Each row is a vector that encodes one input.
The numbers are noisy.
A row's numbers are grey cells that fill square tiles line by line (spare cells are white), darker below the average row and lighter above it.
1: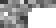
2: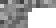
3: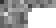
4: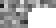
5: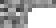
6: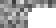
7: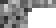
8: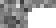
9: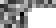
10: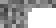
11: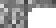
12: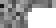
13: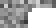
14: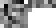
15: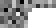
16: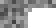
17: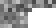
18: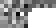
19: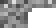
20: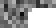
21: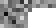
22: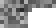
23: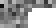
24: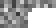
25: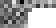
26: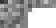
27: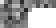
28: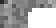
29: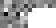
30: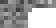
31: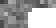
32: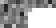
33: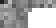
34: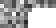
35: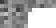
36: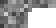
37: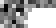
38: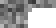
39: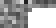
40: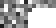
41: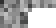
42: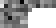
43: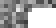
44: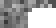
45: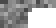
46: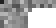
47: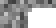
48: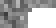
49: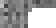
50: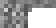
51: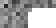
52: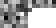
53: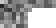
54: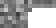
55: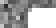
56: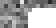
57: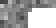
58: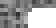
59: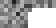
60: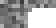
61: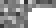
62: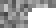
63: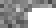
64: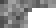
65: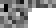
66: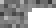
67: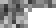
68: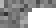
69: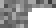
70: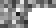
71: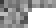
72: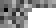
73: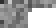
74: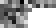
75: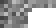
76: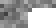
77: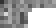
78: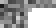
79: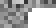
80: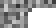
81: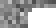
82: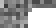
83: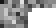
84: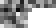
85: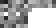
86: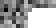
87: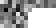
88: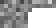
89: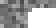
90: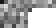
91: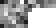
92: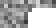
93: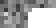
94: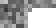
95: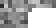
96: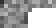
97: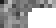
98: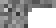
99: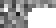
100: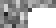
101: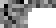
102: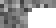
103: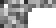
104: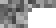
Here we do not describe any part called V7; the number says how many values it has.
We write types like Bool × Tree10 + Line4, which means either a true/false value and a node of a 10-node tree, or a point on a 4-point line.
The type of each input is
Line6 × (Line6 + V7).
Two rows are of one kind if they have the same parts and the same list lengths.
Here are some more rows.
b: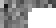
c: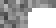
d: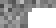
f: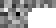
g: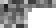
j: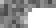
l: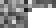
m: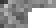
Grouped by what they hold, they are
b, c, d, f, g, j, l
m

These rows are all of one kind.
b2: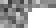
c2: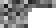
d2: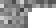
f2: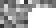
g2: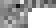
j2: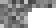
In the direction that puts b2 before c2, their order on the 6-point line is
b2, g2, f2, j2, d2, c2.
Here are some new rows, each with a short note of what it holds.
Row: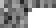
a point on a 6-point line and a value of V7
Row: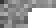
a point on each of two 6-point lines
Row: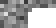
a point on each of two 6-point lines
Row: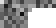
a point on a 6-point line and a value of V7
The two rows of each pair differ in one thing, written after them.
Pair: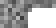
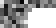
the value of V7
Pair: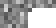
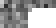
the place on the 6-point line
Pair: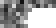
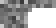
the value of V7
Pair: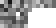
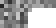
the place on the 6-point line
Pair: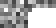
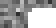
the value of V7
